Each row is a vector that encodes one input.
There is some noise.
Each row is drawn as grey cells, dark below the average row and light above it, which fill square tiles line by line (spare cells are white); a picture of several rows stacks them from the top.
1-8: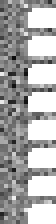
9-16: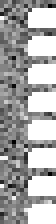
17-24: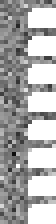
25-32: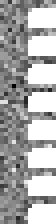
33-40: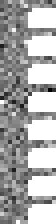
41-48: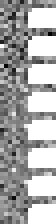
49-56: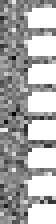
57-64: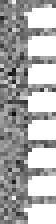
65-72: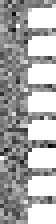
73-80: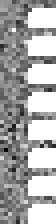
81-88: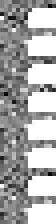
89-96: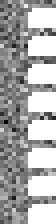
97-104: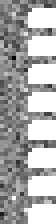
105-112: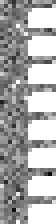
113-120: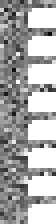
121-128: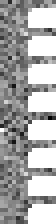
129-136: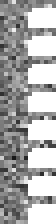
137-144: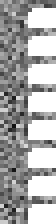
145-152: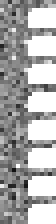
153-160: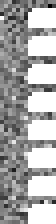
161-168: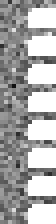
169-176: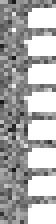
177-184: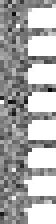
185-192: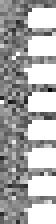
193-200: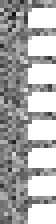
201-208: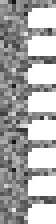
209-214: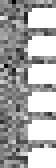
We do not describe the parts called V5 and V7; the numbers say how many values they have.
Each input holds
a value of V5, together with either a point on a 6-point line, or a list of up to two items, each a point on a 4-point line and a value of V7.
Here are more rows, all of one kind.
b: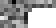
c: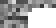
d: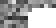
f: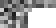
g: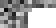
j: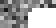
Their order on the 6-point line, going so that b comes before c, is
f, g, j, b, c, d.
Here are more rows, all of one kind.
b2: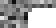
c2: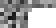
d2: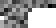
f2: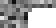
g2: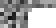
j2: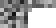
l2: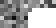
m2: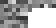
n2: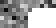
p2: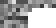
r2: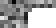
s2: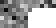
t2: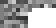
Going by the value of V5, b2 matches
f2 and r2.
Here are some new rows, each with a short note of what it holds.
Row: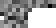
a point on a 6-point line and a value of V5
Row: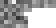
a value of V5, together with the empty list
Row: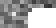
a value of V5, together with a list of two items
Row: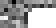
a point on a 6-point line and a value of V5
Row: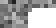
a value of V5, together with a list of two items
